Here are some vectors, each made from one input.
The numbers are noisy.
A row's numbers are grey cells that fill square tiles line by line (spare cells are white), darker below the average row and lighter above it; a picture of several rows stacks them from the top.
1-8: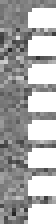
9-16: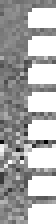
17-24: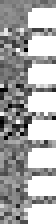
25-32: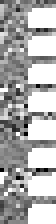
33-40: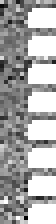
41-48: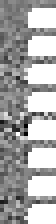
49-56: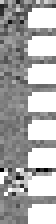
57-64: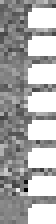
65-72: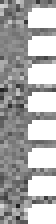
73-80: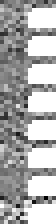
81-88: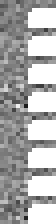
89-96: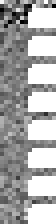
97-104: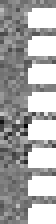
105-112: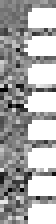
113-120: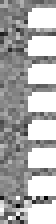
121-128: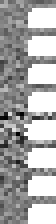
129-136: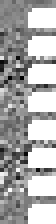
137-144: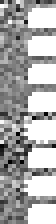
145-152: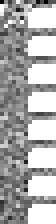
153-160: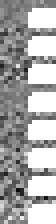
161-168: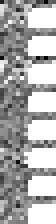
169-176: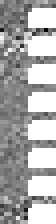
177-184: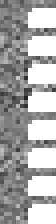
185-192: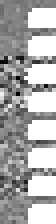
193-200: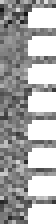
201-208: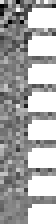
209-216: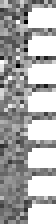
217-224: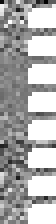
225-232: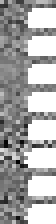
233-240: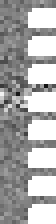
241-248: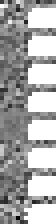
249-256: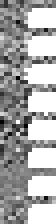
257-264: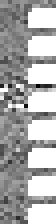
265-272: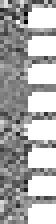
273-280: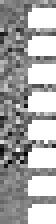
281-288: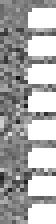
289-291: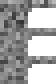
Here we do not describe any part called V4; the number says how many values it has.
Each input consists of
a list of up to two items, each a true/false value and a value of V4.
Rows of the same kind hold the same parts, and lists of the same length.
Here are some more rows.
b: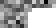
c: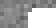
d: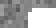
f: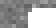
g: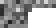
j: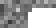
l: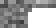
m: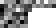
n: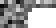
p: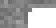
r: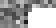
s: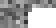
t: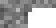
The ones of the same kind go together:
b
c, g, j, m, n, p, t
d, f, l, r, s

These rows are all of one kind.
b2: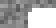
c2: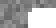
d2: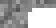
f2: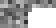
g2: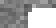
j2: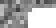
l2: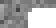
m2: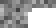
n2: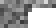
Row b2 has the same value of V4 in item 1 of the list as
l2 and n2.
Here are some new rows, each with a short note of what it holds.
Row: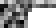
the empty list
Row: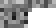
the empty list
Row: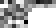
a list of two items
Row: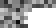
a list of one item
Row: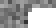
a list of one item
